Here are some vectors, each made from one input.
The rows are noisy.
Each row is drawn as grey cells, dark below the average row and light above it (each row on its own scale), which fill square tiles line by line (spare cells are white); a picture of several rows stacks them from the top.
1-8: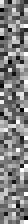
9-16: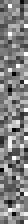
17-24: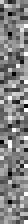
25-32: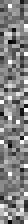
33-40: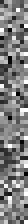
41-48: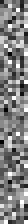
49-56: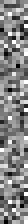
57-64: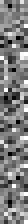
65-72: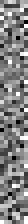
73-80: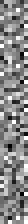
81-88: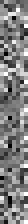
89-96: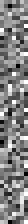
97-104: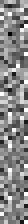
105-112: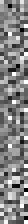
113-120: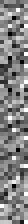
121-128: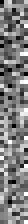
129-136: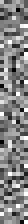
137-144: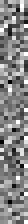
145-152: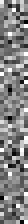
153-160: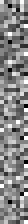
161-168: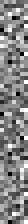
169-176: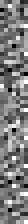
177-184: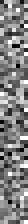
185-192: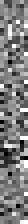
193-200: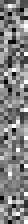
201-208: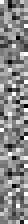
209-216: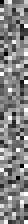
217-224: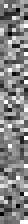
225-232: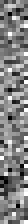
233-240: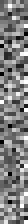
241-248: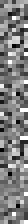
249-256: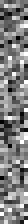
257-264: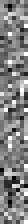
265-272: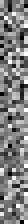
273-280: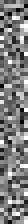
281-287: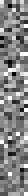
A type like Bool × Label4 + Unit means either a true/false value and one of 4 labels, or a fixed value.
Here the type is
Label5.
